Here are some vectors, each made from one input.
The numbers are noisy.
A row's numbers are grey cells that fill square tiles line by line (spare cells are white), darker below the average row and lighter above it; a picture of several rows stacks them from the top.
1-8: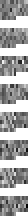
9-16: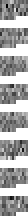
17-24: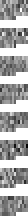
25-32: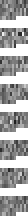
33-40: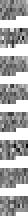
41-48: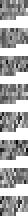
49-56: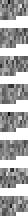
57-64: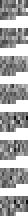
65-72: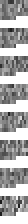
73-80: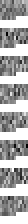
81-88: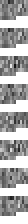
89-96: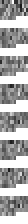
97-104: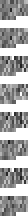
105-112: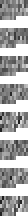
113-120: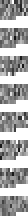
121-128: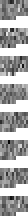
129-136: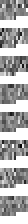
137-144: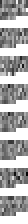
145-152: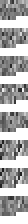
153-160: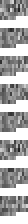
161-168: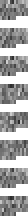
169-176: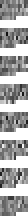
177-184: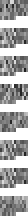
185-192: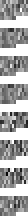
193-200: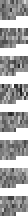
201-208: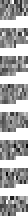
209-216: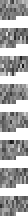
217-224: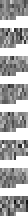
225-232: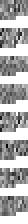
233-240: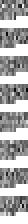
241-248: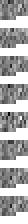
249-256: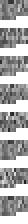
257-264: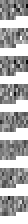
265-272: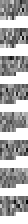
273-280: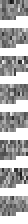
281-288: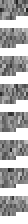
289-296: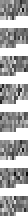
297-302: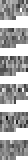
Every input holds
either a fixed value, or a node of a 13-node tree, or three true/false values.
